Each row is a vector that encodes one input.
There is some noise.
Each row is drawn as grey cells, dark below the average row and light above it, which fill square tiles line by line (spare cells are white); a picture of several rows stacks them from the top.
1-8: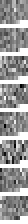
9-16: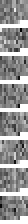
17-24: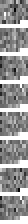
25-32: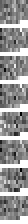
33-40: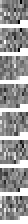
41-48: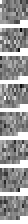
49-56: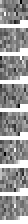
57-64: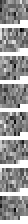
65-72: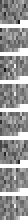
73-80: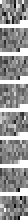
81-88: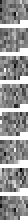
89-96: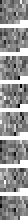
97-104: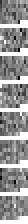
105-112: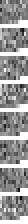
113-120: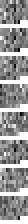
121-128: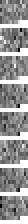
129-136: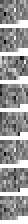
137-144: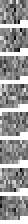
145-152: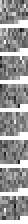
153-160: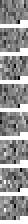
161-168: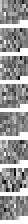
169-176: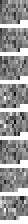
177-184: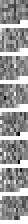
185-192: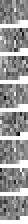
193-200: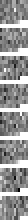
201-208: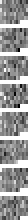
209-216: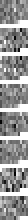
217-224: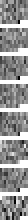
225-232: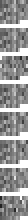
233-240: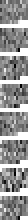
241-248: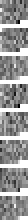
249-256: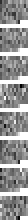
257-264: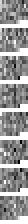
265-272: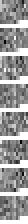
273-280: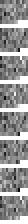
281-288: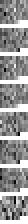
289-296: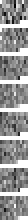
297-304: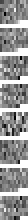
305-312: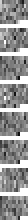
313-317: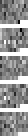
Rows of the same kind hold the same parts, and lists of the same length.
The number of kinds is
3.
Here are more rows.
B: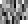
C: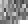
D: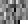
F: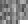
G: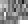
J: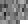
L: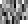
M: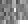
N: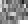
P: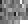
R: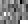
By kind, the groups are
B, L
C, D, G, N, R
F, J, M, P

